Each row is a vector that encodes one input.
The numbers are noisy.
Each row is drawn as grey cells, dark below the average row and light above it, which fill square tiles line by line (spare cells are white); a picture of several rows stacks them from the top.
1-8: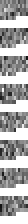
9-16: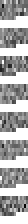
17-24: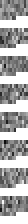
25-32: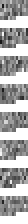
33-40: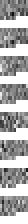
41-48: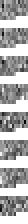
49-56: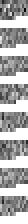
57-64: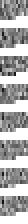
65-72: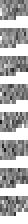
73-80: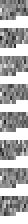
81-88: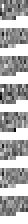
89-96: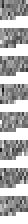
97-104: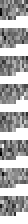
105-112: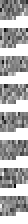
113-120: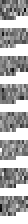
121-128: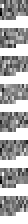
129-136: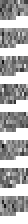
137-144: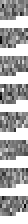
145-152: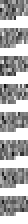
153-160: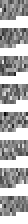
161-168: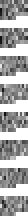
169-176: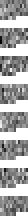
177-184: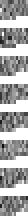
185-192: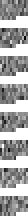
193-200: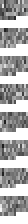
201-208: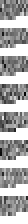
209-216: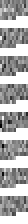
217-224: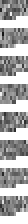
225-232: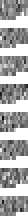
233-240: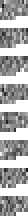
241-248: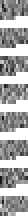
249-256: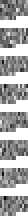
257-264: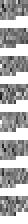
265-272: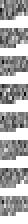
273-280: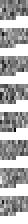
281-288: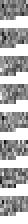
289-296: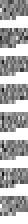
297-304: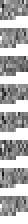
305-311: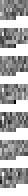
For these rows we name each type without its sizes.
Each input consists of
a label, together with either a label, or three true/false values.
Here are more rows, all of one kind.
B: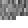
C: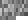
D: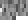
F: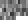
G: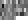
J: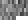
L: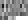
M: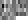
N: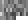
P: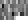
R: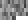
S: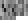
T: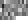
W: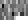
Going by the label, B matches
G, J and M.
